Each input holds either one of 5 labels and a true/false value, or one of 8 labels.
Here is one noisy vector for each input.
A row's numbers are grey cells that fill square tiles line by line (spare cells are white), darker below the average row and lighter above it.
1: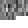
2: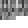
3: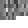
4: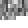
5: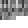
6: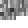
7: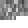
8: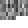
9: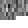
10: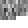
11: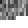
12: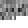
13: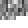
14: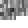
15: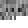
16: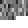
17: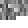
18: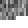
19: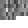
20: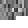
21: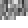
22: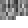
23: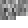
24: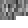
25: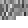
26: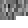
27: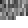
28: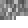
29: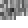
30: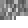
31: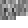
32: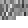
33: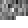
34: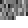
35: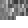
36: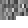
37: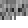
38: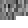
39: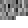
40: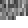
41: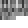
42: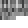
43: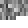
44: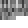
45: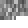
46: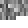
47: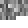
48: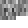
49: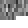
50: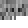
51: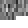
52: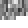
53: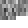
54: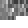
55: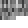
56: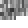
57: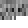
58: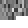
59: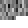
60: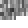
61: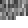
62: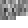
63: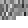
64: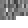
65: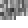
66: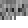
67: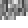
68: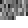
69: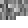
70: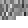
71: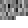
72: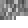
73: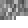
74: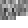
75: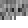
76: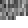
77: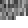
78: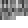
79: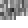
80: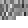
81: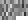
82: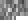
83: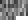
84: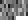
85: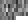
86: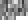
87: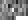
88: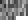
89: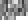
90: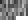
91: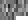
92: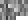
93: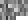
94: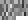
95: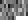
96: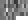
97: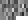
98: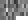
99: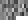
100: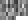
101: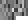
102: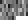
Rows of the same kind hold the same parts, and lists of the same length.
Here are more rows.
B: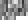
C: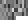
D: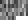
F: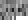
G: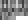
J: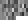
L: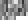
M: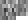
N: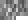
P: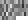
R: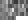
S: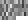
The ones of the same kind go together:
B, F, G, L, M, N, P, S
C, D, J, R

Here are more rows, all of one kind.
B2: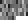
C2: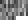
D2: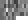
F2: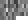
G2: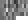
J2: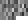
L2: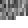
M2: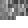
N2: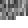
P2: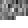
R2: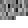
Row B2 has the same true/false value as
P2 and R2.
